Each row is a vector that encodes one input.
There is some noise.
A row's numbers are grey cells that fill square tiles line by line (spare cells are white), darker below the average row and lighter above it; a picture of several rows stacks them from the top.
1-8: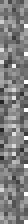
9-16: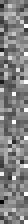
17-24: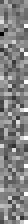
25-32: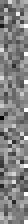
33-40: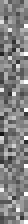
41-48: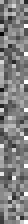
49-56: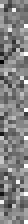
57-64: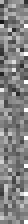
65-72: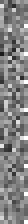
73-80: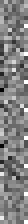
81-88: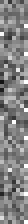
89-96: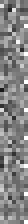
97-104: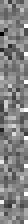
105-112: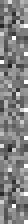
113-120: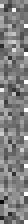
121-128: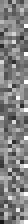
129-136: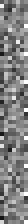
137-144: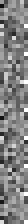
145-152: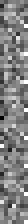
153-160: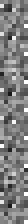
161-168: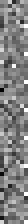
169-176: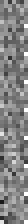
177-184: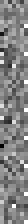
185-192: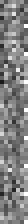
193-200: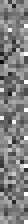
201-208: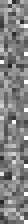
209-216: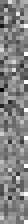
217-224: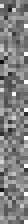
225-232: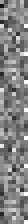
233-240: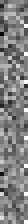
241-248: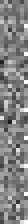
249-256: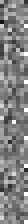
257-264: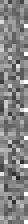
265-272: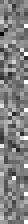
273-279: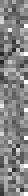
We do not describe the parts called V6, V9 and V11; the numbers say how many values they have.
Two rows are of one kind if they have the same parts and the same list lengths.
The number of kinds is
4.
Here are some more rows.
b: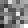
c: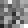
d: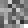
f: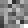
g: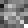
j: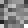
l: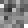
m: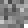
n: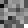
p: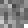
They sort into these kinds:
b, c, d, f
g, j, n
l
m, p

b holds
a node of an 8-node tree.
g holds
a point on an 8-point circle.
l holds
a true/false value and a value of V6.
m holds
a value of V9 and a value of V11.
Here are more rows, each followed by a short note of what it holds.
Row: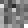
a true/false value and a value of V6
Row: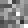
a node of an 8-node tree
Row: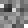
a true/false value and a value of V6
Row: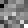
a point on an 8-point circle
